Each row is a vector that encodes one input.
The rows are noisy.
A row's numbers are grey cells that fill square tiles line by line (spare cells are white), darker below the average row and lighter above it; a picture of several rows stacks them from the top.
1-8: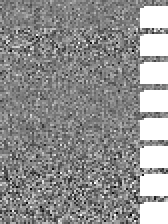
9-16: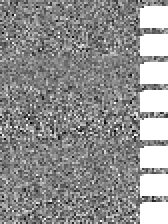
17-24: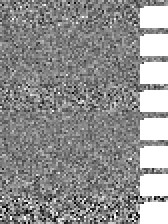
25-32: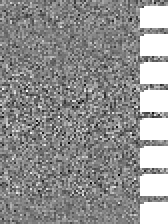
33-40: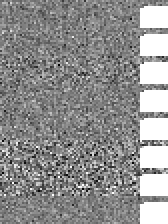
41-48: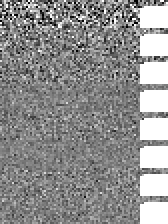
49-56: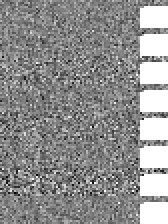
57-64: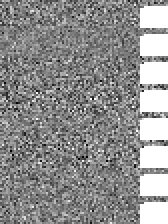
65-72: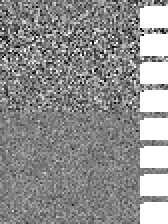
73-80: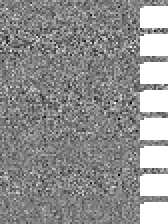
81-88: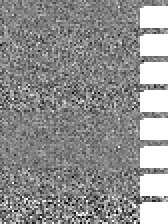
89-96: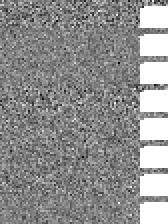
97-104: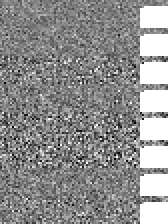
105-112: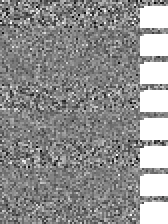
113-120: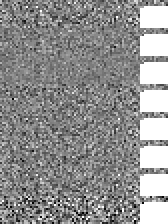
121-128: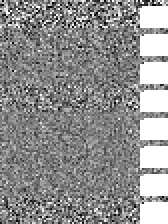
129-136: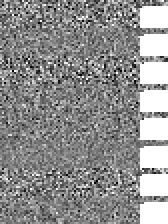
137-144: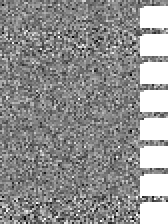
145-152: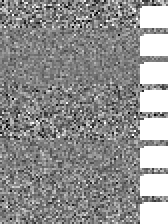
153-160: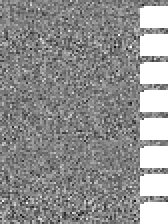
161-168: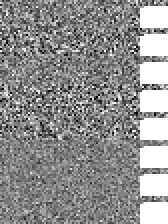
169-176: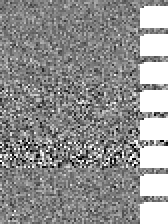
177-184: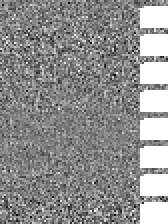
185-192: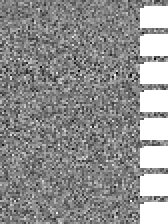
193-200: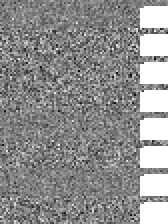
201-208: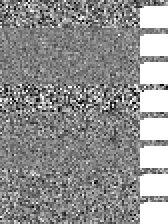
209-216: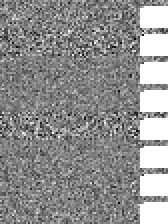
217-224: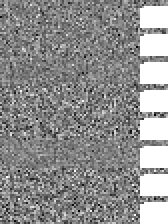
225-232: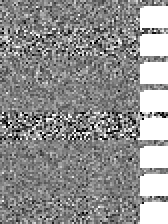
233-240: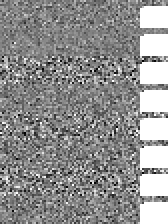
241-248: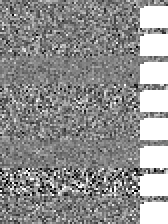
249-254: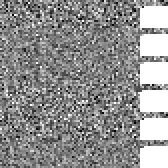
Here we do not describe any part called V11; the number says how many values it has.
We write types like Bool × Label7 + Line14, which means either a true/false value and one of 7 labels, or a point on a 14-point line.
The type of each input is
(Circle9 + V11) × Line14.
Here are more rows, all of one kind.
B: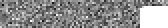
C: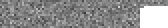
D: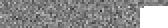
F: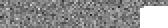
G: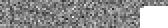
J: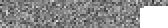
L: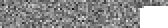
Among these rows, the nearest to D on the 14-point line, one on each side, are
C and L.
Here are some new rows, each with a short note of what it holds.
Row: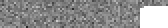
a point on a 14-point line and a value of V11
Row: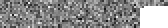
a point on a 14-point line and a value of V11
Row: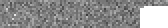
a point on a 14-point line and a value of V11
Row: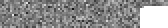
a point on a 9-point circle and a point on a 14-point line
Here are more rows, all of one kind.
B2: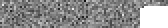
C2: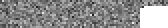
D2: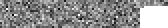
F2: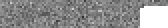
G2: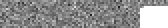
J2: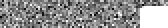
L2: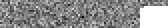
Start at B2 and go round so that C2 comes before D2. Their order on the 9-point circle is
B2, C2, J2, F2, D2, G2, L2.
